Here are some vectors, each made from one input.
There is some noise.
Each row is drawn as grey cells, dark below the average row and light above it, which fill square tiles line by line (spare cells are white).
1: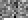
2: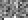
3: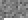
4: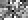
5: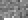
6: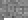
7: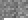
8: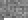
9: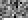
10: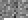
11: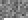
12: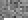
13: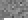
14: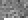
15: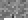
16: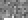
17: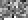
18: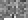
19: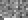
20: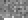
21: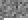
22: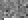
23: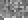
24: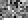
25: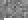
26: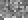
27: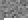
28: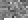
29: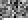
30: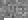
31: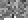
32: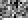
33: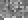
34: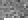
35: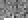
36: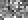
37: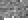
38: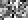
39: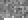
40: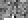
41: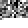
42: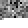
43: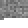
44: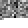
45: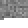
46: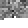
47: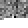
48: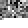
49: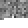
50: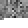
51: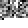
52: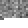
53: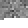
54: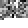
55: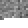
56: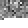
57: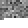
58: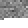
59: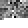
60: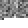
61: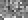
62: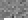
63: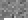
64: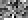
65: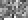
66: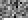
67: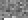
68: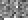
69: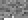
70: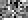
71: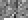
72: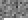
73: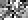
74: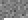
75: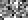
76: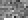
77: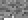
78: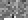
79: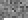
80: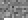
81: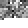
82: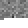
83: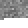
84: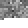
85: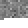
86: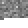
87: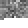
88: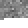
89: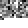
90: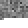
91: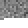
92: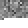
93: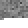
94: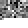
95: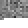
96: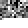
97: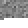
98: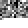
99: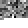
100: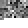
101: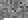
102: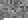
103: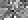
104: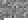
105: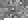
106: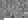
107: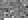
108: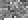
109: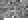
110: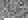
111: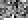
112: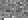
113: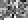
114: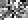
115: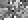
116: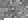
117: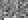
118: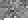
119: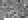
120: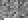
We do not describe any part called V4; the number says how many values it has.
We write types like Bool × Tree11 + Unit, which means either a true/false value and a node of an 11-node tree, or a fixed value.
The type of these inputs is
Bool × (Circle6 + V4).
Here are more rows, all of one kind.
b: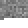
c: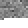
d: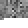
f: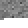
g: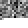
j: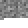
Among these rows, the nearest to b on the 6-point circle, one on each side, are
c and j.
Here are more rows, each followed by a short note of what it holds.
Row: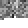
a point on a 6-point circle and a true/false value
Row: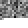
a point on a 6-point circle and a true/false value
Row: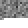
a point on a 6-point circle and a true/false value
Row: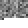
a true/false value and a value of V4
